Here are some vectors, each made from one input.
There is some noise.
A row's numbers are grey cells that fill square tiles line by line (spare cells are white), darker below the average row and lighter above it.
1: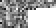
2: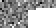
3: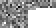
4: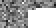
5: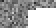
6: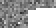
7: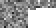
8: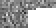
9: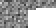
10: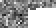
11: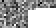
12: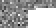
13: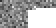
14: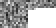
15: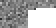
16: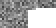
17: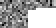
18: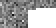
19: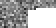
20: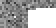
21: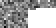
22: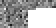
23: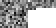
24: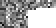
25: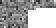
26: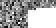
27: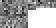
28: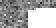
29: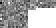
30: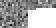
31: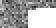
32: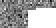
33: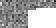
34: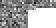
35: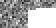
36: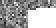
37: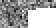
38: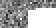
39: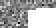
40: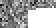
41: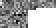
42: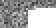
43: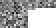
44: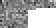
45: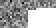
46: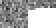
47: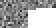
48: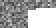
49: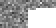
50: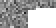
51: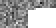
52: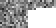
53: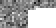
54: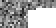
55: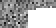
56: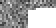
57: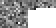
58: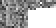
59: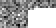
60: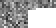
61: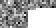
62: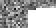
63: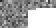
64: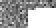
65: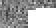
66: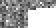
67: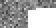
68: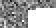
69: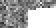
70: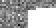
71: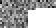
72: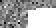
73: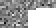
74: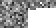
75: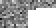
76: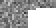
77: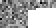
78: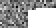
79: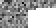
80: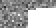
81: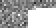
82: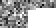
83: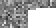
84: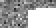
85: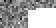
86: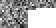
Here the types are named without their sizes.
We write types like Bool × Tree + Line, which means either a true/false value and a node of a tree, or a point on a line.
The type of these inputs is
Bool × Label × Label.
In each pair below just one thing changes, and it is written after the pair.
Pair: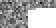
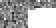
the true/false value
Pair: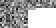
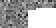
one of the two labels
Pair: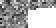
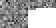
one of the two labels
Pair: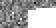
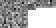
the true/false value
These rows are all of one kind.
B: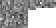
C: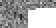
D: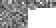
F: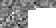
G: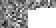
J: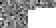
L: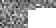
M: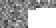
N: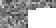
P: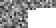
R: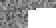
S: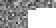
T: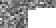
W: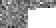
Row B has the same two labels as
C, D, J and W.
